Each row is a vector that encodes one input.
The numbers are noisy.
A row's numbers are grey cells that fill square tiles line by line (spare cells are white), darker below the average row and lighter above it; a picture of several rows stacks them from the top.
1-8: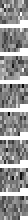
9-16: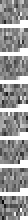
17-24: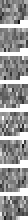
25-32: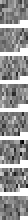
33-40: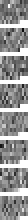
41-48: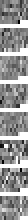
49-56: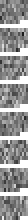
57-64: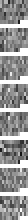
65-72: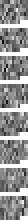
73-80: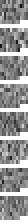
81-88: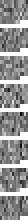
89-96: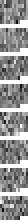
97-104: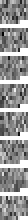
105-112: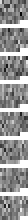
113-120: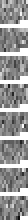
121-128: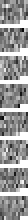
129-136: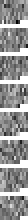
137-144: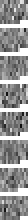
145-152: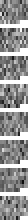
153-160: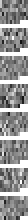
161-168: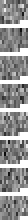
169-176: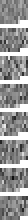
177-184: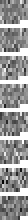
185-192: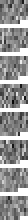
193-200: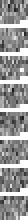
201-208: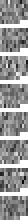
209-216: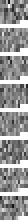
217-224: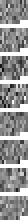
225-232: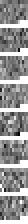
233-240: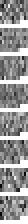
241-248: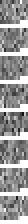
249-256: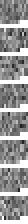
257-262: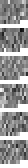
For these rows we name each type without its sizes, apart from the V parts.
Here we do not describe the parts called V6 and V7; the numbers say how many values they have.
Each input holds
a label and five true/false values, together with either a label and a value of V7, or a value of V6.
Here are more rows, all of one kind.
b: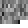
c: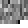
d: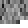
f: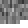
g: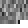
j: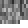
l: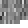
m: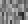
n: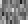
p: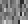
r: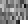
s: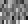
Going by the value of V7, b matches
g, p and r.
